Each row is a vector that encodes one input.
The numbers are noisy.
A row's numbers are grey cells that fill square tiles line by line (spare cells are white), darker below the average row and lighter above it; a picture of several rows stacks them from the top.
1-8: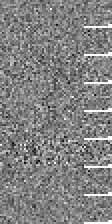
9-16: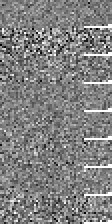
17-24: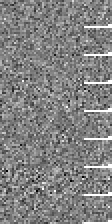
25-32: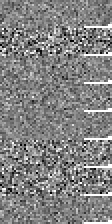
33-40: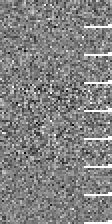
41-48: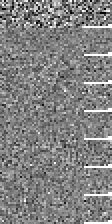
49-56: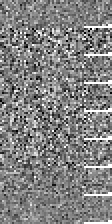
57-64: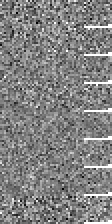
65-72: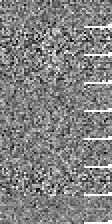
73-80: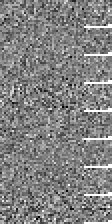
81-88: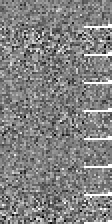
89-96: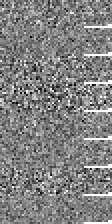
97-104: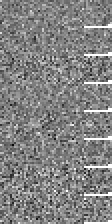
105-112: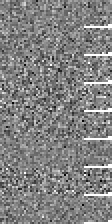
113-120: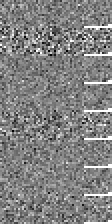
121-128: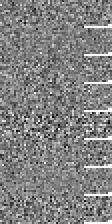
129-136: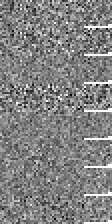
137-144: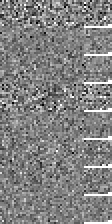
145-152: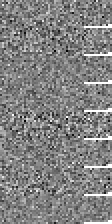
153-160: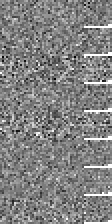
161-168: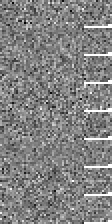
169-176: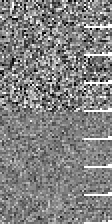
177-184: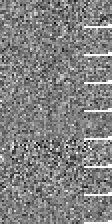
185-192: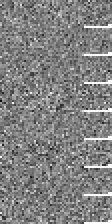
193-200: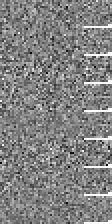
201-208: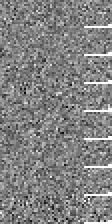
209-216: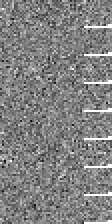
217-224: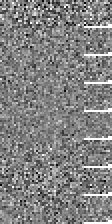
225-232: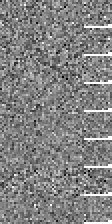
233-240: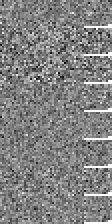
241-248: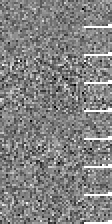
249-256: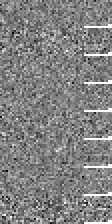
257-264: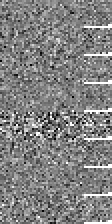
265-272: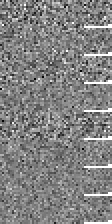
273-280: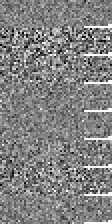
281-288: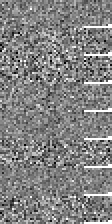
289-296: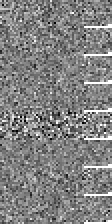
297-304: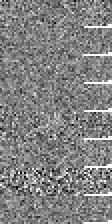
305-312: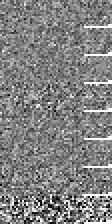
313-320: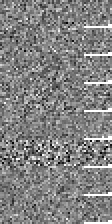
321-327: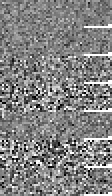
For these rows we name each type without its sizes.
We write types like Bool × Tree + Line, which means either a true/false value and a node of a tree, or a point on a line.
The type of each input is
Circle × (Circle + Tree).
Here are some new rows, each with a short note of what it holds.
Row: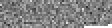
a point on a circle and a node of a tree
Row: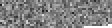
a point on each of two circles
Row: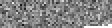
a point on each of two circles
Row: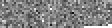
a point on each of two circles
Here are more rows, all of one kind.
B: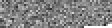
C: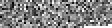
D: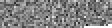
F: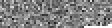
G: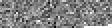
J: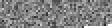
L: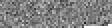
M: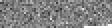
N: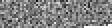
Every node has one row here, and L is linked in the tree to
B, C and D.
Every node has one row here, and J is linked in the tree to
B.
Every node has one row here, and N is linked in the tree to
D.
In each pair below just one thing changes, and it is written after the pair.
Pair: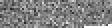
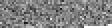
the place on the circle
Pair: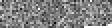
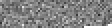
the place on the circle
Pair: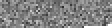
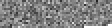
the place on the circle
